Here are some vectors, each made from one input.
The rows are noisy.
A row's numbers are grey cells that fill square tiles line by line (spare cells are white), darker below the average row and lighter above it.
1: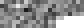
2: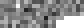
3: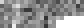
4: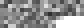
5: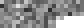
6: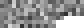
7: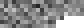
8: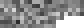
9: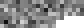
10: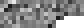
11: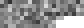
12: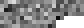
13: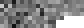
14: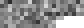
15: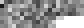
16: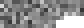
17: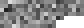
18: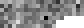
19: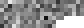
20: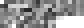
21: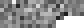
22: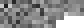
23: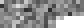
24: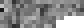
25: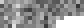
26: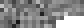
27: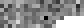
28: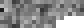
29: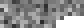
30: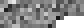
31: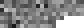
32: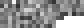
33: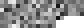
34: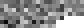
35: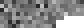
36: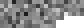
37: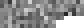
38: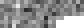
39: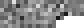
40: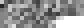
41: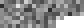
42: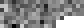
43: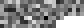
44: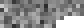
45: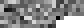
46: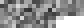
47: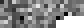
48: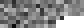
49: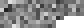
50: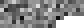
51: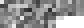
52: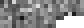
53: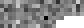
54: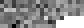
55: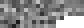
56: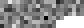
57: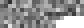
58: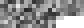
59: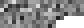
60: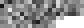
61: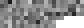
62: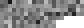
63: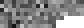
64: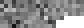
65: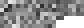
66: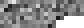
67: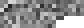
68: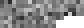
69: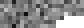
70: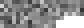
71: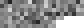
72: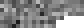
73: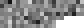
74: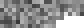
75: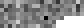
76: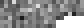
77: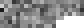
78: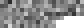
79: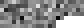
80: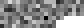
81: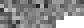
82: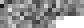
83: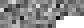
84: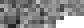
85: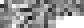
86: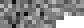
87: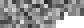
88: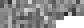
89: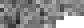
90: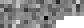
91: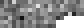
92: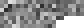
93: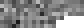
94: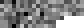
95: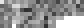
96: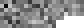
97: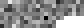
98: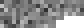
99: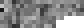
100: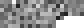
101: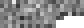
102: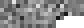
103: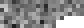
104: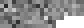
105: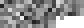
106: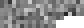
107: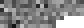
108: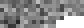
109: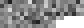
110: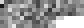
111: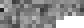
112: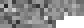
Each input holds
either a point on a 14-point circle, or a point on a 9-point line.
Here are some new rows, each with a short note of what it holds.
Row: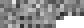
a point on a 14-point circle
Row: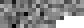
a point on a 9-point line
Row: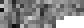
a point on a 9-point line
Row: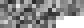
a point on a 14-point circle
